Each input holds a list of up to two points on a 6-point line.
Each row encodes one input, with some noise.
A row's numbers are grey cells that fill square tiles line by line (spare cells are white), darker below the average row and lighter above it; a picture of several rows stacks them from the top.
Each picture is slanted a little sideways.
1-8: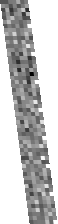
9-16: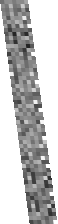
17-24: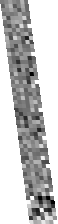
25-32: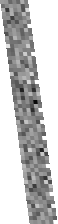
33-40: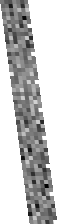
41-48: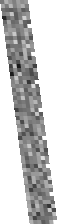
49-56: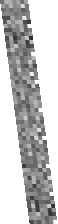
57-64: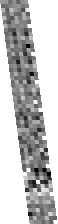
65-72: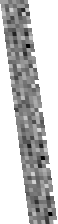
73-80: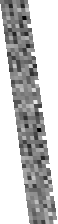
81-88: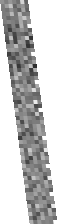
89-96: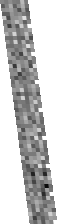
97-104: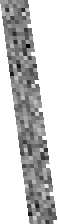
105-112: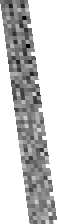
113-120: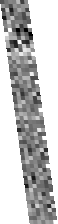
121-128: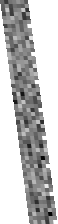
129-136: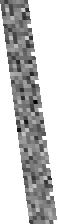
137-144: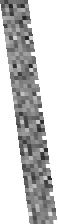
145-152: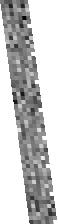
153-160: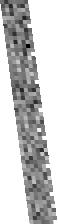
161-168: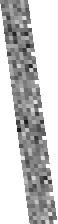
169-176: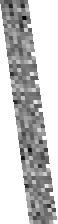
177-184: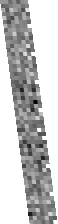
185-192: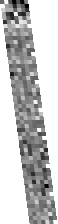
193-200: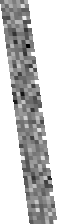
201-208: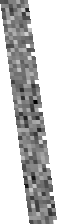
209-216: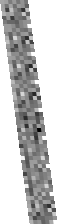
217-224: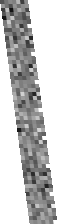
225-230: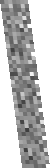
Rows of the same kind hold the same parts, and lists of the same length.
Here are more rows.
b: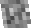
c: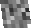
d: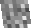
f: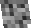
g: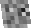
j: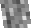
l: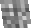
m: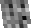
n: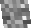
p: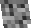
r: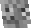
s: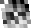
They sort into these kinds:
b, d, g, j, l, n, r
c, f, m, p
s

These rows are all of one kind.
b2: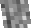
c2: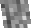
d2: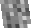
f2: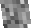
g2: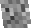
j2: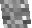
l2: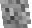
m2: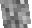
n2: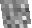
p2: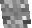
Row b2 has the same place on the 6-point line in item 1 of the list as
c2, f2 and m2.
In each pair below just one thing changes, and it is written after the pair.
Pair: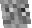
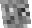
the place on the 6-point line in item 2 of the list
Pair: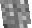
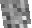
the place on the 6-point line in item 2 of the list
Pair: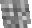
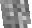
the place on the 6-point line in item 1 of the list
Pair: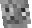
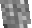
the place on the 6-point line in item 1 of the list
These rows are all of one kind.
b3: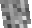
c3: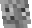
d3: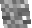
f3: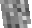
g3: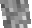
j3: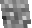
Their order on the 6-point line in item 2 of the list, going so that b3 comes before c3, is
g3, b3, d3, f3, c3, j3.
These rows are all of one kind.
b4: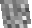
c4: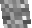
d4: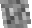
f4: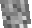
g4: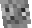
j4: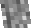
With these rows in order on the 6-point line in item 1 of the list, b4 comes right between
c4 and f4.
